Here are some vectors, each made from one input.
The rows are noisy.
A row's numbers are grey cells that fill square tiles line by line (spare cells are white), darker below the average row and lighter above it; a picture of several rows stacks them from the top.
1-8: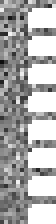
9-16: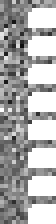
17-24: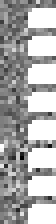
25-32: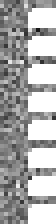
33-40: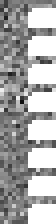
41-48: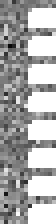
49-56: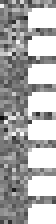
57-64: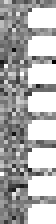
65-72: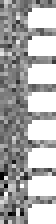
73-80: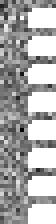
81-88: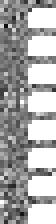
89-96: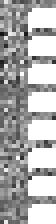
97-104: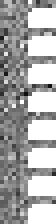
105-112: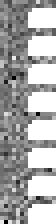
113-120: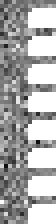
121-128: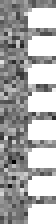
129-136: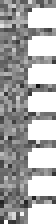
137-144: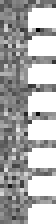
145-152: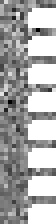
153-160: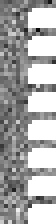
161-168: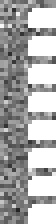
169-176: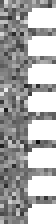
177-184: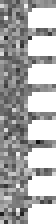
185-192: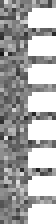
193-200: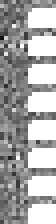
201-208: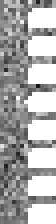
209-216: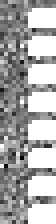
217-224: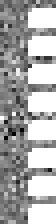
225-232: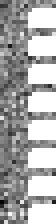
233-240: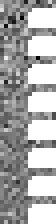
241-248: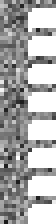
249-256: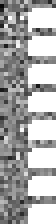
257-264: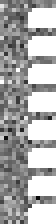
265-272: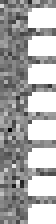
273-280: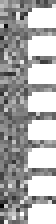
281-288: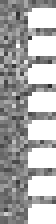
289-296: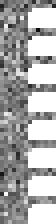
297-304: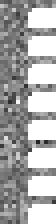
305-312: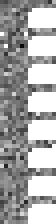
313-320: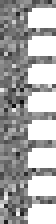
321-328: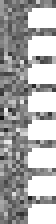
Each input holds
either one of 7 labels and one of 8 labels, or one of 12 labels.
